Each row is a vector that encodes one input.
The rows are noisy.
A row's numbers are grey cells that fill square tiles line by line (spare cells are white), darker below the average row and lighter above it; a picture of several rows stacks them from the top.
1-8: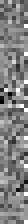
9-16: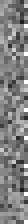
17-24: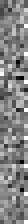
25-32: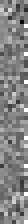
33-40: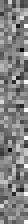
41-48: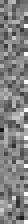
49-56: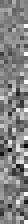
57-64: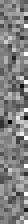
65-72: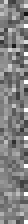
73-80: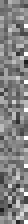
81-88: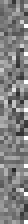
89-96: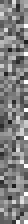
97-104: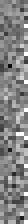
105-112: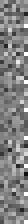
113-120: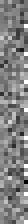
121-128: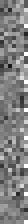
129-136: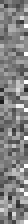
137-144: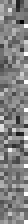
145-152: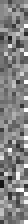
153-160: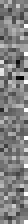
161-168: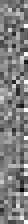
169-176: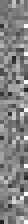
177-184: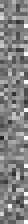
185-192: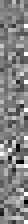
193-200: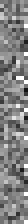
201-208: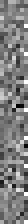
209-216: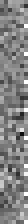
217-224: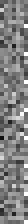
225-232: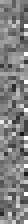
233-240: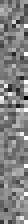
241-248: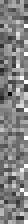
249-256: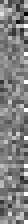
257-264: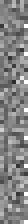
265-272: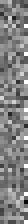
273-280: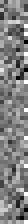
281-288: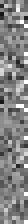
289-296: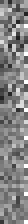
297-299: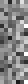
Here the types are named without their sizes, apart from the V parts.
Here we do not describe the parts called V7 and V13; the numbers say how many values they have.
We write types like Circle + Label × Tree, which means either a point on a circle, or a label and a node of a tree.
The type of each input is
(Circle + V13) × V7 + Line.
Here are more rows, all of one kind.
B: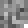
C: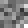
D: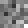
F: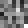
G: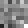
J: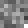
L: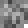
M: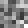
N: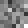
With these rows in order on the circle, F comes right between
C and L.
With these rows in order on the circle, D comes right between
M and N.
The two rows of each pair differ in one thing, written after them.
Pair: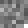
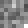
the value of V7
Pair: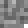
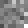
the value of V13
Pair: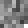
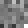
the value of V13
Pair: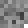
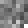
the value of V13
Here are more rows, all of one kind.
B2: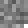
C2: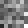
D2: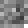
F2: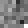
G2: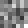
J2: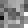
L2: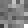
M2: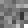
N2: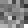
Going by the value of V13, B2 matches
C2, G2 and M2.
